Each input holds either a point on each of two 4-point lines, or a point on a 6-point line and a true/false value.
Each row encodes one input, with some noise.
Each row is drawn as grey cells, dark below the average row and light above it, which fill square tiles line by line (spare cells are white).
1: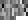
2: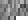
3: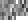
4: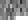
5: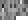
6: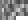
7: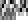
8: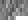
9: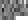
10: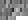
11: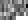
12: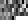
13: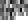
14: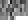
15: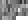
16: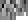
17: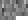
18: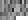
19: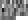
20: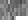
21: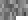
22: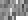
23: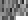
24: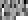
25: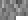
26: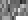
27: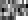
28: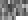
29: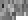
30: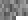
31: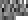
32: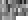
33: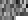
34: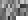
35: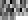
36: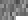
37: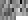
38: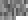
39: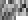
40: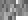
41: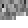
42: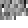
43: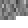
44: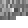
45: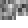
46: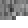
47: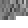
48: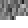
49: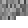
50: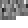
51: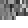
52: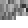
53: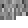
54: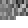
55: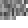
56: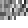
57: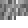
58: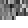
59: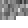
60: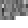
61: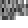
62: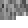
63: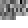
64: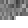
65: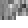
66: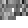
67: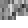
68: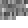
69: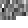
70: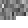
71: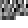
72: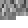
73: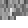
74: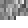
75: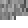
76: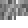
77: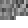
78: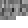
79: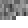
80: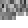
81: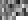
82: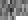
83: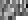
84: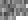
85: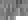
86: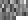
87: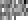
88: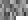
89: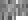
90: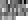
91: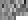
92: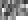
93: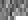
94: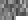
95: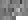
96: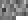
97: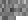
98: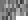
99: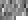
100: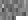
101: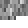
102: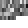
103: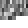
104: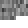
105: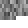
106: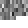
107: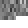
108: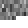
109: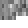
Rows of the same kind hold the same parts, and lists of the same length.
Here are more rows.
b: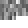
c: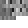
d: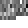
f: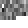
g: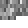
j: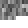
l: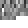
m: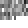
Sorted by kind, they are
b, d, g, l, m
c, f, j

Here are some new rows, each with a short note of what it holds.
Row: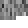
a point on each of two 4-point lines
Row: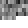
a point on a 6-point line and a true/false value
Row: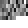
a point on a 6-point line and a true/false value
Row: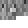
a point on each of two 4-point lines
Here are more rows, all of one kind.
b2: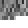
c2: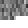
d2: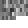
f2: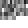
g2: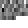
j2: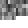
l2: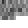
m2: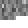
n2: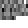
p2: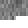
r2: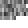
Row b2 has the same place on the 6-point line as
c2, l2, m2 and p2.
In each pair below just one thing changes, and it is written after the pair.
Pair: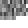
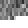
the true/false value
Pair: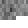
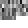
the true/false value
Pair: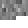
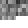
the place on the 6-point line
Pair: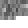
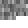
the place on the 6-point line
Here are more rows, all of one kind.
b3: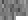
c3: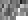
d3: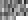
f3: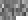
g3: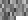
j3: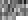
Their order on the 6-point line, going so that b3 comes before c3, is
b3, d3, j3, f3, g3, c3.
